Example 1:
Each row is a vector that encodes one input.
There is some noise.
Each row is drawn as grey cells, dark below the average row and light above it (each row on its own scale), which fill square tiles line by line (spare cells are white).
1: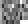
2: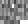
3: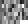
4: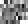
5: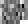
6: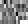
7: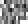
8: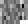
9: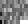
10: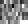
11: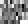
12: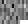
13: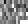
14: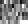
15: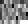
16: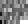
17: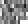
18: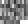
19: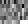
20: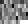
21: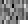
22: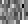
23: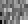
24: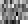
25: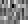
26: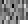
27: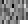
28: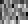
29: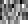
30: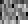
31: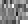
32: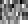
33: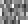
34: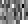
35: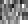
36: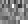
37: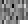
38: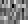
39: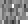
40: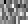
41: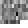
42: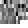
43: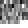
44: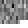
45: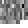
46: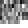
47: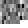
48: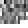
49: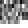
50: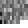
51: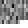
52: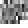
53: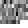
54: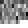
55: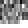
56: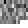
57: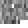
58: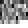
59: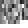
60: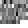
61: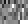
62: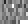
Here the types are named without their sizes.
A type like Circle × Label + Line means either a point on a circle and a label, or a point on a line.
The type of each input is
List(Circle).
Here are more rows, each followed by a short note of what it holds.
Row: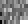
the empty list
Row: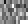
a list of two items
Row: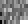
the empty list
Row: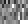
a list of two items
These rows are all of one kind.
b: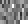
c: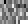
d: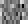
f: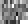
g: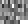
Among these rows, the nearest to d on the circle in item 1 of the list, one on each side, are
b and f.
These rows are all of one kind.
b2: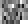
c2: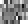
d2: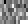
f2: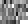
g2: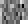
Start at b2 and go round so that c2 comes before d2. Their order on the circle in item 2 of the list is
b2, g2, c2, d2, f2.
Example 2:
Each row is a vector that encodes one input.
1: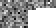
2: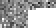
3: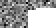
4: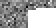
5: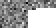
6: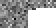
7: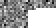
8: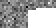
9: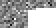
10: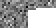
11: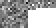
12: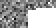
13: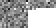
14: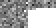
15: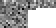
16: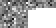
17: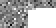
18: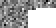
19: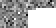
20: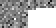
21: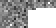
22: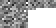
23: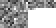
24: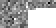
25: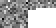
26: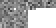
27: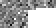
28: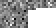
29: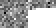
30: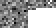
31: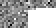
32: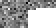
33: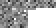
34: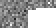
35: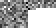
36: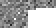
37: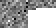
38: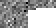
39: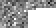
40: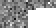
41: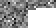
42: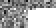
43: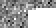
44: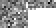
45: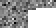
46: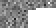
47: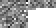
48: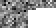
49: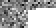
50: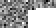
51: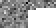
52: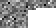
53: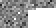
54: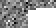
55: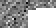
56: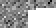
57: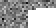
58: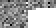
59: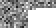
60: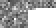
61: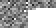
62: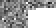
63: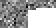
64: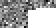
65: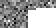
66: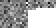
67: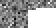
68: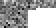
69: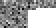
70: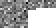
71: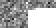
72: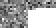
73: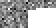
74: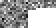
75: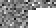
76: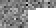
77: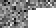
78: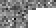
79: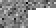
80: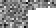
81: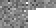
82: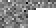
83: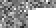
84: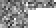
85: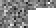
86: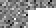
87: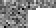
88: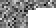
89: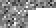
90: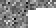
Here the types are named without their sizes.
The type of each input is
List(Line).
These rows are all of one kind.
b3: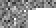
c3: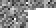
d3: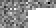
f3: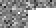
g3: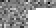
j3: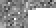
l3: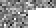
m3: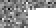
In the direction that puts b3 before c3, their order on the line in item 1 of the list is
f3, l3, j3, b3, c3, m3, d3, g3.
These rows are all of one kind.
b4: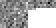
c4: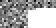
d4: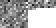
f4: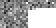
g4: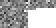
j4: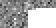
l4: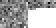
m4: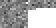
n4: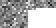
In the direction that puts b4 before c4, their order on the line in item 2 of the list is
l4, b4, f4, j4, d4, m4, c4, n4, g4.
